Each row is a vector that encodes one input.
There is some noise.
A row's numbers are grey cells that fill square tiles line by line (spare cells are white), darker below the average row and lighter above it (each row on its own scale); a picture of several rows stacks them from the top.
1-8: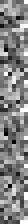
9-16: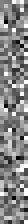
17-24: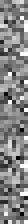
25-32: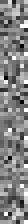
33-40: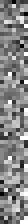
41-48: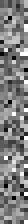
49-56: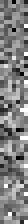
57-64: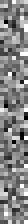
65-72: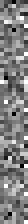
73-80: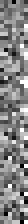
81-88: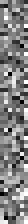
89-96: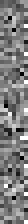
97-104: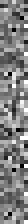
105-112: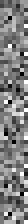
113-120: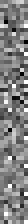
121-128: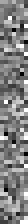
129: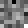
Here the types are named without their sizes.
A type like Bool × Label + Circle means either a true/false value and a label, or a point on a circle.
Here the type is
Label.
